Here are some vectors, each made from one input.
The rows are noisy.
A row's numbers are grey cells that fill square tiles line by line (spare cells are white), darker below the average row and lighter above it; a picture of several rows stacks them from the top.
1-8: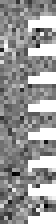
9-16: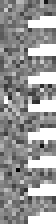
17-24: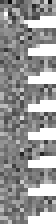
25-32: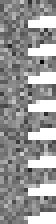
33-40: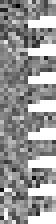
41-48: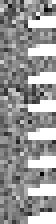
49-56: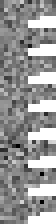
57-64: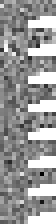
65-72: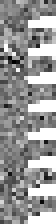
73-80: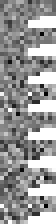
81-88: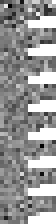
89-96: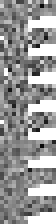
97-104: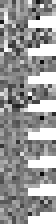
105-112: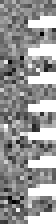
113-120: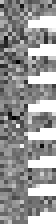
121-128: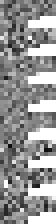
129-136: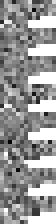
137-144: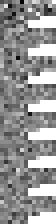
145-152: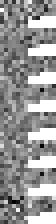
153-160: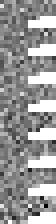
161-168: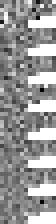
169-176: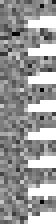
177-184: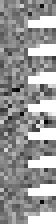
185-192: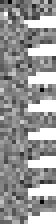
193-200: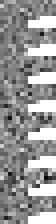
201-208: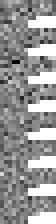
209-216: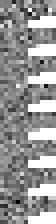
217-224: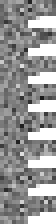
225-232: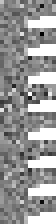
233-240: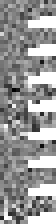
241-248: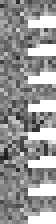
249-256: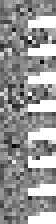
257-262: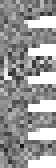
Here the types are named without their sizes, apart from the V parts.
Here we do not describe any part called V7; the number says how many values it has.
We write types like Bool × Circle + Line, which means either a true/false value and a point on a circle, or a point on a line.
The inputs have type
Circle × Label + Line × List(V7).
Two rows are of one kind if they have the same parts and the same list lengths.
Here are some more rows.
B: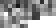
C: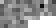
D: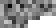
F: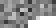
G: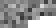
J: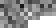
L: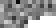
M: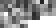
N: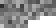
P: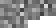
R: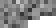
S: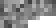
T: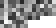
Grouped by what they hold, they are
B, M, T
C, F, J, N, S
D, L
G, P, R

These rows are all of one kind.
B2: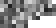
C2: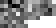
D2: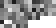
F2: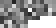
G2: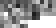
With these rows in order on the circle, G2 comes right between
C2 and D2.
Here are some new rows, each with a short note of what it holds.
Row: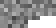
a point on a line, together with the empty list
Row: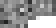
a point on a line, together with a list of one item
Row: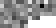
a point on a line, together with the empty list
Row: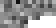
a point on a line, together with the empty list
